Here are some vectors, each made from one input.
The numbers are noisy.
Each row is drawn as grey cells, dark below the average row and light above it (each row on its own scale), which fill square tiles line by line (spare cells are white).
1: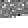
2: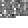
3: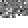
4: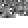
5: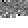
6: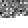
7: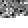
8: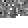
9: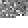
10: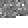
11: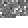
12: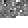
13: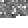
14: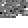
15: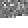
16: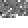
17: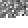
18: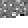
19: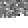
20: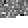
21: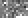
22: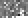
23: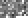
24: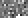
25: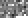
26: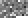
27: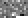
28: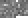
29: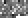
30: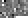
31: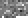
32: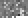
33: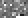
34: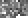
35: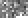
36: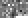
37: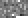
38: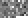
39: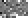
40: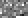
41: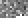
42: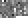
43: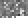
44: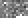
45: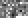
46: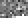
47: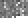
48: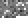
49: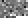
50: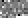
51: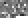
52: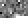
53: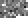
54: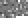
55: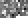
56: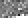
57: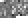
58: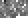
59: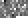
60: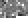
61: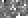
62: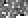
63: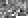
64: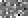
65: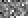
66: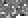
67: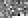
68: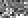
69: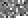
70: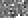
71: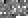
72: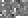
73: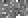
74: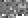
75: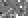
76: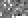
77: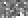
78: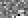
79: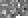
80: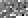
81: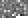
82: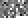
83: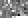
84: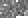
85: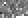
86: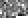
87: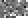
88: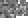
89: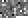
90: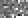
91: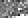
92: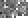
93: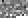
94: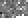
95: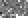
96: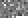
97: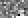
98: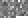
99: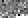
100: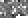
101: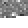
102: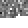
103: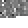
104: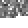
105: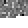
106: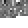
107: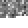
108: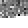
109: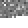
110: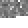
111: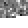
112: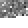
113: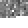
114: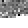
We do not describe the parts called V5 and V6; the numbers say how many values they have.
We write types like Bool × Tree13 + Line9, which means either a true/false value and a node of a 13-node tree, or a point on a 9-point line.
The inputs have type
Bool × Bool × Bool × Bool × V6 + Line4 × V5.
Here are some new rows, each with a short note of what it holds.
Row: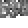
a point on a 4-point line and a value of V5
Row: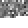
four true/false values and a value of V6
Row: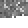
four true/false values and a value of V6
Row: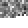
four true/false values and a value of V6
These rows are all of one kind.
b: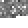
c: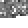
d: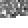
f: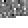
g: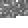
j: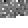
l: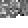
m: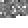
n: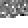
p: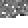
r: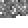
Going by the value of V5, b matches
c, m and r.
